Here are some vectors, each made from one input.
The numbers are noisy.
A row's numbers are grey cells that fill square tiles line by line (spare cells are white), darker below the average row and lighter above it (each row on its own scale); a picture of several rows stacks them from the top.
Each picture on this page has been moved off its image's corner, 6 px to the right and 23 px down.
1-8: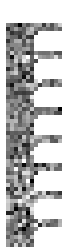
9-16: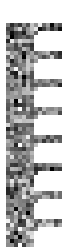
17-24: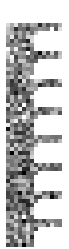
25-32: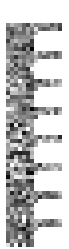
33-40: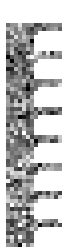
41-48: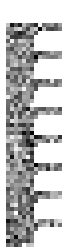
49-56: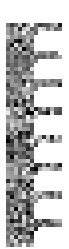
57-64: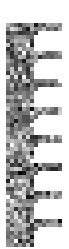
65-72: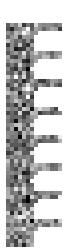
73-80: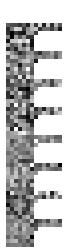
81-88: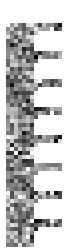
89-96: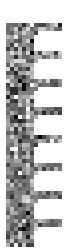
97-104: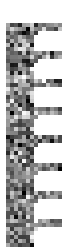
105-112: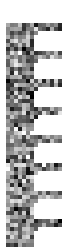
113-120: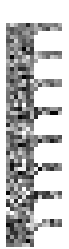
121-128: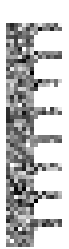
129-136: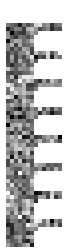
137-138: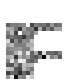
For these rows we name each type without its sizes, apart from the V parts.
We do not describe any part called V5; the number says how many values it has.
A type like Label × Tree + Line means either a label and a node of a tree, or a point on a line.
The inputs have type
List(Bool × V5).
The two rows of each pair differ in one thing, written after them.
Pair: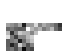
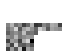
the true/false value in item 2 of the list
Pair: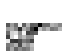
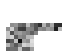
the true/false value in item 1 of the list
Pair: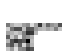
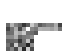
the true/false value in item 2 of the list
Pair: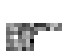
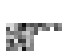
the value of V5 in item 2 of the list
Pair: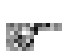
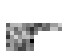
the true/false value in item 1 of the list
